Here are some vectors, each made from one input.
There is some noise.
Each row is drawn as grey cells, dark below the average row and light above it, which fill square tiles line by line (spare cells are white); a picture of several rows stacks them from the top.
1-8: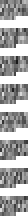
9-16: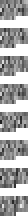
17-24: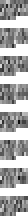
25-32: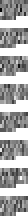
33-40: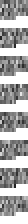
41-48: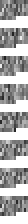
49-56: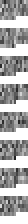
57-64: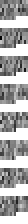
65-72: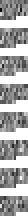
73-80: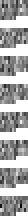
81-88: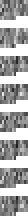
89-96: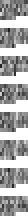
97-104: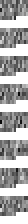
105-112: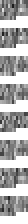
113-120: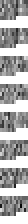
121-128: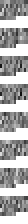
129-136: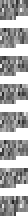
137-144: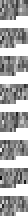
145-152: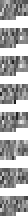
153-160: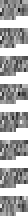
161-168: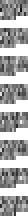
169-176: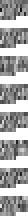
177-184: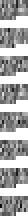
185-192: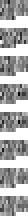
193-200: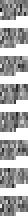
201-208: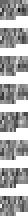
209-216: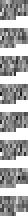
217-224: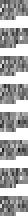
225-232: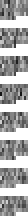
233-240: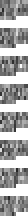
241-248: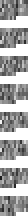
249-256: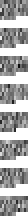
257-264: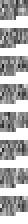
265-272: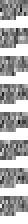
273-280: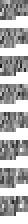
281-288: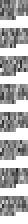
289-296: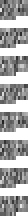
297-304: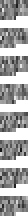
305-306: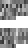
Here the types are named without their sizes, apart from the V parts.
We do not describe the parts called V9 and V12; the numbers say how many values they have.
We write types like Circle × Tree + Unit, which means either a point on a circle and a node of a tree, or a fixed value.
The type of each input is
Bool × (Line + V12) + (Tree + Unit) × V9.
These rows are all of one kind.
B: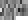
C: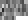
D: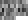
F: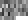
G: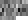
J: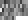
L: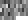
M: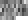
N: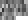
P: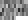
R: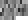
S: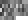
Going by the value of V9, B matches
P and R.
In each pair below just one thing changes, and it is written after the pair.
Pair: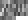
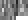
the true/false value
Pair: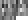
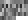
the true/false value
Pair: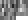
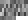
the true/false value
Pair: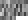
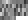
the value of V12
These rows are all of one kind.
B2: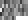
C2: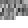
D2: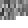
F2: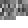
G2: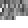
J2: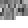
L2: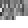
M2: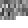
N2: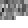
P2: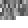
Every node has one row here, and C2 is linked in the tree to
F2 and M2.
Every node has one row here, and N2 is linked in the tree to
D2.
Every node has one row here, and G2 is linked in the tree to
J2, M2 and P2.
